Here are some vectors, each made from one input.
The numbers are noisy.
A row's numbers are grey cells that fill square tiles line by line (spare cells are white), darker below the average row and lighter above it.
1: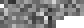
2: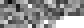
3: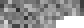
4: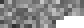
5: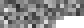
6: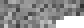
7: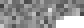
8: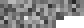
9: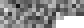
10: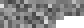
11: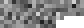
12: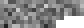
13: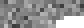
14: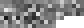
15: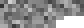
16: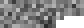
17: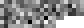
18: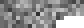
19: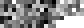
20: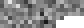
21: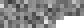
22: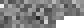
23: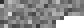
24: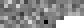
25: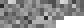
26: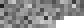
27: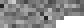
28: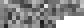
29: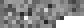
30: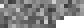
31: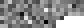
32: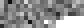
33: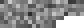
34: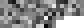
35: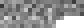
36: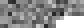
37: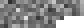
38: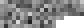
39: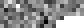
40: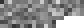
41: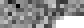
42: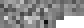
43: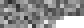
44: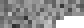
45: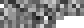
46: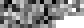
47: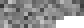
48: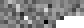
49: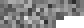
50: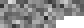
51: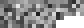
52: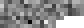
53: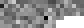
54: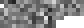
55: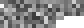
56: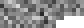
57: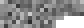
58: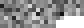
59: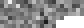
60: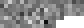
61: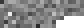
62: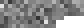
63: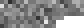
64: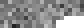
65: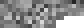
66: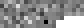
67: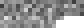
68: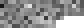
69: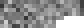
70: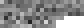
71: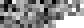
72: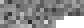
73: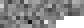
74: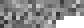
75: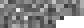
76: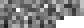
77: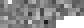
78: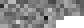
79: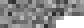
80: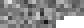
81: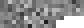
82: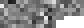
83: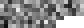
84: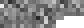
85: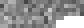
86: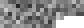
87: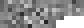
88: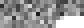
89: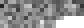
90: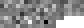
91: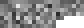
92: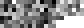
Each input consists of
a list of up to two points on a 9-point circle.
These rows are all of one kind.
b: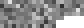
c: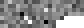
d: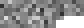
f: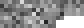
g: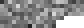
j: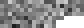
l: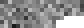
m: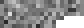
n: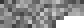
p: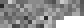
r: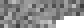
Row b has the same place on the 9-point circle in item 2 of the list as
f, j, l and n.
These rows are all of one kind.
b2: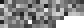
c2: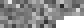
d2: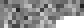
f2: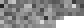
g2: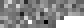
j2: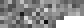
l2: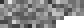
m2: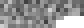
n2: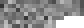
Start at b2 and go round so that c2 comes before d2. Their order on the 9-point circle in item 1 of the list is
b2, j2, g2, c2, m2, f2, n2, d2, l2.
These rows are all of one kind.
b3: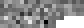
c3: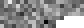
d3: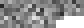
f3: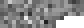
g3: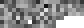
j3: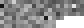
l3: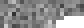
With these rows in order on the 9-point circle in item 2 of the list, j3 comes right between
b3 and l3.
